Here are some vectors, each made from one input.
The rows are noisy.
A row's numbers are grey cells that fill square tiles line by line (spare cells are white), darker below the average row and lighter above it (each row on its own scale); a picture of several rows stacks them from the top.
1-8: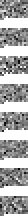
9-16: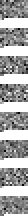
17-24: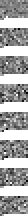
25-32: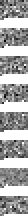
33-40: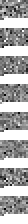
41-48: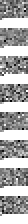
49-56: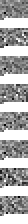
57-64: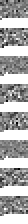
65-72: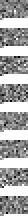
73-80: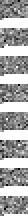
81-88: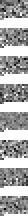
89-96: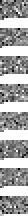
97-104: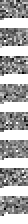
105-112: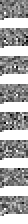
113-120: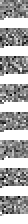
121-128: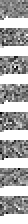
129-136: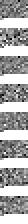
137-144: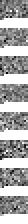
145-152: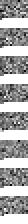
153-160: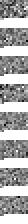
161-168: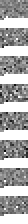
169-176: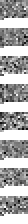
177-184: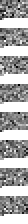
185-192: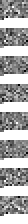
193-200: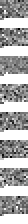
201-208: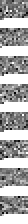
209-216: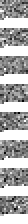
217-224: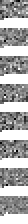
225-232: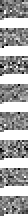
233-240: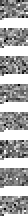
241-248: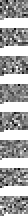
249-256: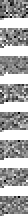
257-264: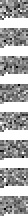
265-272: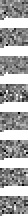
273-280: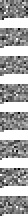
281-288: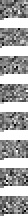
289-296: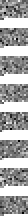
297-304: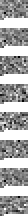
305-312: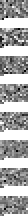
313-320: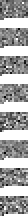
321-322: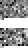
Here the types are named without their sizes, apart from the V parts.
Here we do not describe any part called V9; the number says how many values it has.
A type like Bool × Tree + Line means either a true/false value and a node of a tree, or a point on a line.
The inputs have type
(Bool × Bool × Bool × Bool × Line + Label) × V9 × V9 × V9.
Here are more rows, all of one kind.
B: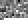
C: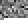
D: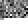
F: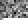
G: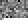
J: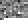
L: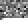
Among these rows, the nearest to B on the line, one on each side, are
G and L.
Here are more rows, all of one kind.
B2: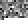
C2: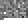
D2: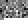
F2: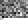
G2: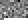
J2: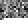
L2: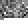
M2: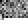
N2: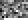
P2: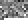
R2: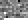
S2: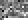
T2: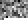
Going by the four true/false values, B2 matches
F2, N2 and T2.
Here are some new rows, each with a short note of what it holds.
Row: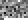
a label and three values of V9
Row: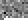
a label and three values of V9
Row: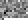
a label and three values of V9
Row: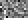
a point on a line, four true/false values and three values of V9
